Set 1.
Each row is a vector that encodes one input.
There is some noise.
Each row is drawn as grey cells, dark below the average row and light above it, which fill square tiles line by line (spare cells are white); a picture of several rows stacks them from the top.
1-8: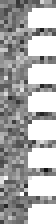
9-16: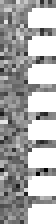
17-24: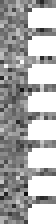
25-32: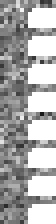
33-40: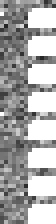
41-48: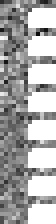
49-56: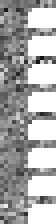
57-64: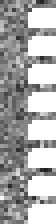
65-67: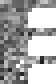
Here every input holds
either a point on a 6-point line, or a point on an 8-point line.
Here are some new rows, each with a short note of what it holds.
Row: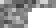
a point on an 8-point line
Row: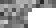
a point on a 6-point line
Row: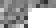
a point on a 6-point line
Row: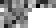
a point on a 6-point line
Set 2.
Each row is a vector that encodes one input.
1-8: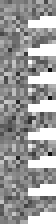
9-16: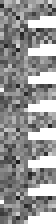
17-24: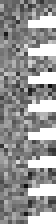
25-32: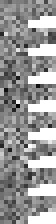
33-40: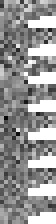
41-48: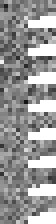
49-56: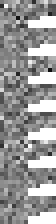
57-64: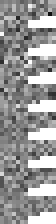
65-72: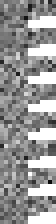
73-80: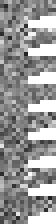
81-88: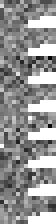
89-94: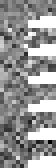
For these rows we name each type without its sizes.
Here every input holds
a point on a line, together with either a fixed value, or three true/false values.
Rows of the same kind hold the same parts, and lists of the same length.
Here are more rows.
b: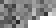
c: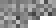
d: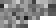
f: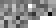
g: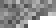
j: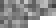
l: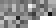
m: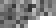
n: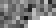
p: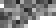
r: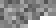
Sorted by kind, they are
b, d, g, j, m, n
c, f, l, p, r

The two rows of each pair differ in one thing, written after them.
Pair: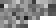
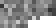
one of the three true/false values
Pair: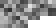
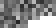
the place on the line
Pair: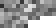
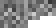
the place on the line
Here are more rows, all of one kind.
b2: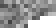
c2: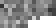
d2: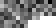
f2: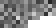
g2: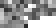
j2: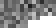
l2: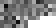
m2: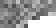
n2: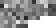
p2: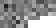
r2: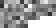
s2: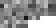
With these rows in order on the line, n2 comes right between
c2 and g2.
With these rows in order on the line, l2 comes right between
d2 and f2.
